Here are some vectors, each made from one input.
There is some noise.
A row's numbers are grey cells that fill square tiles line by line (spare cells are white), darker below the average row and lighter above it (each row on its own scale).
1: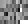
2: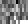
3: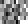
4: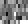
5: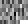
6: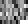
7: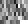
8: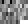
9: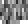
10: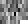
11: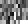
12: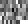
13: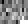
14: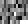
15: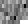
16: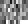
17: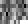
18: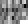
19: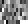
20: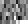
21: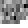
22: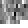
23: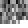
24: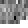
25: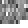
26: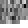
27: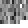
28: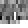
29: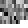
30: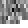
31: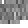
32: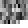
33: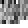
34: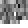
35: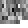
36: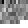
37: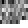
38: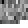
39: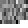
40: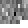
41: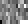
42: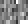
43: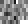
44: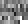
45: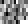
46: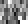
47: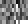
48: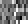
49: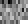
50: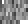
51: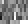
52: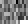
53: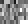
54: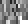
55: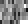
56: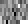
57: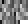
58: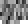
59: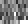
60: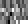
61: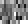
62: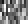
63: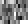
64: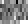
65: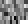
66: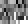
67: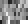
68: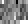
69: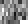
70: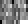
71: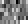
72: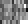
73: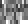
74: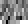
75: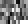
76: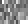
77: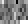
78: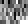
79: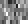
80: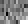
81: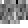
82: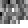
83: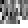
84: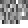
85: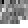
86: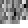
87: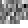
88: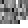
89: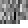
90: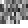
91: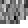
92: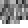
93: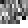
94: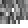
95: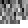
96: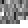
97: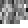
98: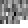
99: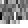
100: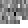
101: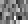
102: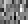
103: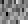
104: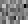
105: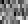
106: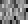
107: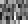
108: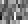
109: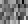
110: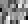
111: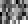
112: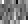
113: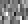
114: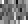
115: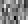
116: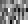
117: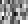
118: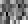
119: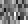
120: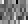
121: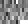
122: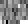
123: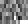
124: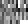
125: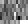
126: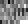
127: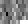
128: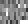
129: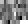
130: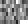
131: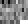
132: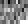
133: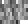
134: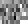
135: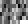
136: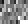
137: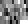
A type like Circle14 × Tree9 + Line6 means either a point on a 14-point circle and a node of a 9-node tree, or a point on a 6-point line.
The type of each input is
Label8 × Line7 × (Tree10 + Unit).
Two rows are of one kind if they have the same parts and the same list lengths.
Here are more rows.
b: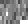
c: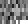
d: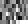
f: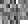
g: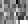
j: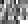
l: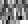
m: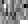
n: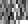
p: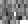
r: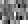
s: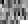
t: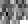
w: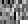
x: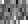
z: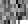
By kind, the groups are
b, f, j, m, s, w
c, d, g, l, n, p, r, t, x, z

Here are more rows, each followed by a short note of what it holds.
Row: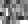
one of 8 labels and a point on a 7-point line
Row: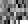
one of 8 labels and a point on a 7-point line
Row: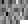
one of 8 labels, a point on a 7-point line and a node of a 10-node tree
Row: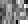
one of 8 labels, a point on a 7-point line and a node of a 10-node tree
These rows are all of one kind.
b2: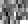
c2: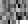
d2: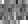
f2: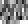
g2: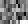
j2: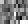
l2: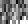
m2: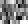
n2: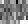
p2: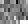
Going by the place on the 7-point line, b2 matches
f2, m2 and n2.
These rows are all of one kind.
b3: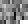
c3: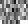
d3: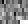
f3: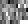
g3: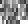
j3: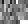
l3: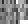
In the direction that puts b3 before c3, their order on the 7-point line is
f3, b3, d3, j3, c3, g3, l3.
